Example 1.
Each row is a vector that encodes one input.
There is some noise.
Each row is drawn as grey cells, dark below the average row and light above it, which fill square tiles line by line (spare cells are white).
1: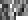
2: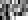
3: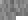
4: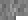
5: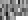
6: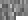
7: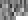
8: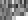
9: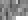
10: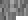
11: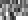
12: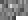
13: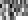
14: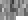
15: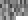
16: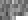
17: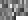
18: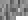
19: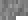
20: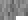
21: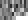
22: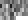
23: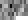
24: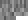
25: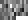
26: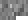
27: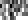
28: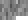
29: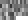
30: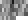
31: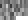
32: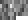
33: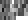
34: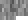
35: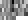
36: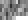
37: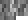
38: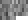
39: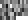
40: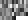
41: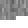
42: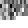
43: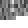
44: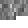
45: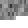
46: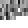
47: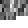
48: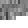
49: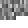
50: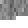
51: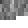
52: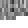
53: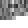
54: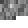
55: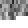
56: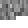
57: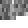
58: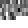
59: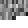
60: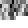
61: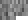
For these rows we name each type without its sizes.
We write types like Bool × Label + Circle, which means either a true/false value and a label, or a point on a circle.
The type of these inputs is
Label.
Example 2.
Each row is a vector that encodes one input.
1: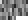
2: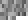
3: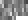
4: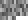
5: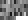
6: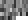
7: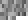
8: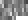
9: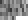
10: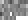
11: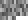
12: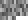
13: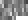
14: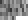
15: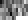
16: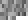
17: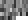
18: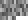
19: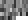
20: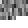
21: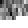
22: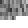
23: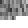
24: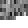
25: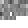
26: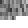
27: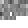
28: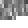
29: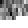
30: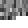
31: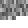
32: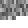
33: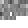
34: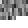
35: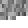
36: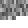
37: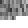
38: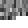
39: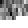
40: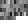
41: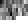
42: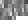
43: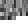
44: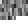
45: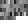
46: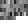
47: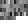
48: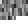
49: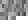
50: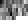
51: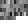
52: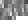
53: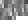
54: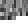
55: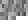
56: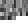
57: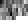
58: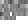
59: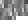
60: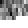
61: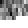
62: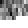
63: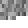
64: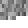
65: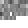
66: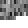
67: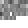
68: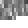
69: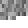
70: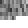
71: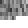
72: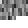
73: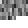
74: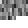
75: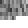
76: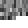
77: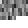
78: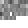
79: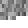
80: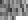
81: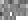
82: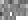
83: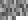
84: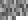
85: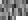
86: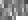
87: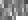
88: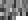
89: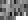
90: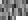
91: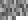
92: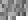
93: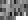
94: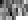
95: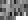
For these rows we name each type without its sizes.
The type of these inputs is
Line.
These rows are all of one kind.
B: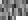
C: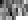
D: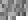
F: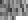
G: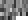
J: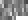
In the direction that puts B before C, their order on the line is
G, B, J, D, F, C.
